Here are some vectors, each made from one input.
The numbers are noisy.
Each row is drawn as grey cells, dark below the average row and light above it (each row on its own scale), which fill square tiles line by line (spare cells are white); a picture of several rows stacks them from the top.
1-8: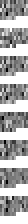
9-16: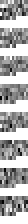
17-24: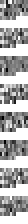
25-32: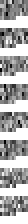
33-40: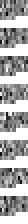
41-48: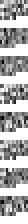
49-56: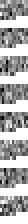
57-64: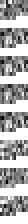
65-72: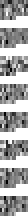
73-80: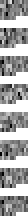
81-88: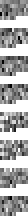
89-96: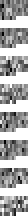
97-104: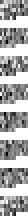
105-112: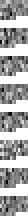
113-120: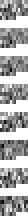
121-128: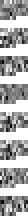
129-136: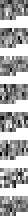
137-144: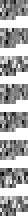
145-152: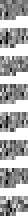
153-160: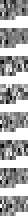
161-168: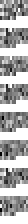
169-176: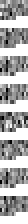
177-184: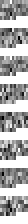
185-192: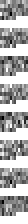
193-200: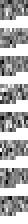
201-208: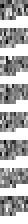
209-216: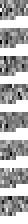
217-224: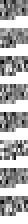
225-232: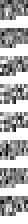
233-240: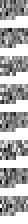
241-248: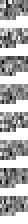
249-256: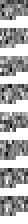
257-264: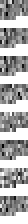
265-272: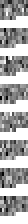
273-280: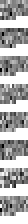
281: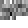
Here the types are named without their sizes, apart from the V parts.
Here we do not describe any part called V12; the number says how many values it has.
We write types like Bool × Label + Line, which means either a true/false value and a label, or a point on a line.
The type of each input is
Bool × Bool × Bool + Line + V12.
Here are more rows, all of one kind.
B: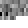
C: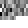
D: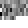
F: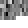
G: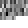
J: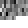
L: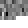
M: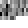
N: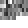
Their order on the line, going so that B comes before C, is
M, B, D, C, G, J, L, F, N.
